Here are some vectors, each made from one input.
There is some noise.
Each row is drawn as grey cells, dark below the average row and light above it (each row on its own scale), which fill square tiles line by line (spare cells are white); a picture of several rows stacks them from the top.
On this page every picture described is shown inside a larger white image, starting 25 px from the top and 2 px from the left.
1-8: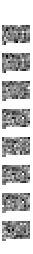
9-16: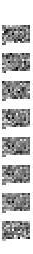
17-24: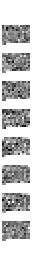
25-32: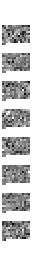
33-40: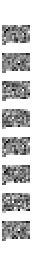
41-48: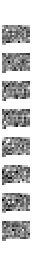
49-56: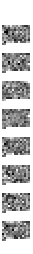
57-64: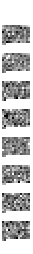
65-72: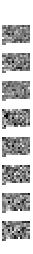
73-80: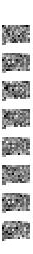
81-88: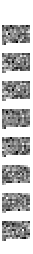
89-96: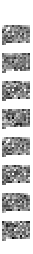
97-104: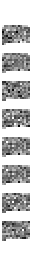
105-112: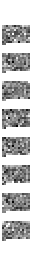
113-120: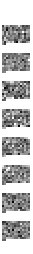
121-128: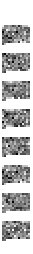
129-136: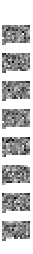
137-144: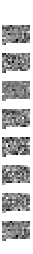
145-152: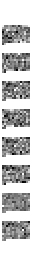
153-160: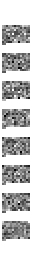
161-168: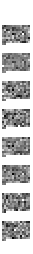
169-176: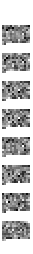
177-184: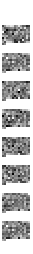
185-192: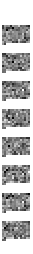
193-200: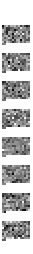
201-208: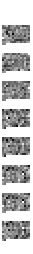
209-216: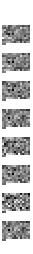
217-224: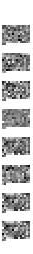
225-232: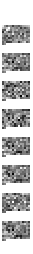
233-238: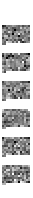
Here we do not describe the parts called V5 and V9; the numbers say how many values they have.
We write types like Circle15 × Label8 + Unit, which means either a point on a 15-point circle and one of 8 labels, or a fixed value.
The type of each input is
Label8 + (Line7 + V9) × V5.
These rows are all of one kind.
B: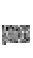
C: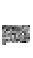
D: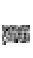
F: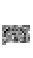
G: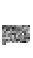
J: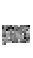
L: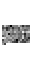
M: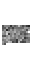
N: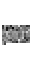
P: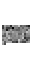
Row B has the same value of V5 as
J, N and P.
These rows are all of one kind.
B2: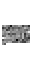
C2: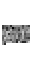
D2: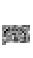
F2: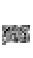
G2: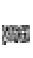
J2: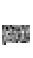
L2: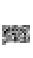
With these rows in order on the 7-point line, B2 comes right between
C2 and F2.
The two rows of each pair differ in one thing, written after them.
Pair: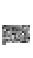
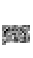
the value of V5
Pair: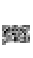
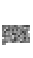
the value of V5
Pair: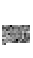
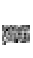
the value of V5
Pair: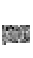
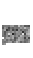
the place on the 7-point line
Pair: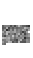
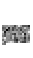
the value of V5
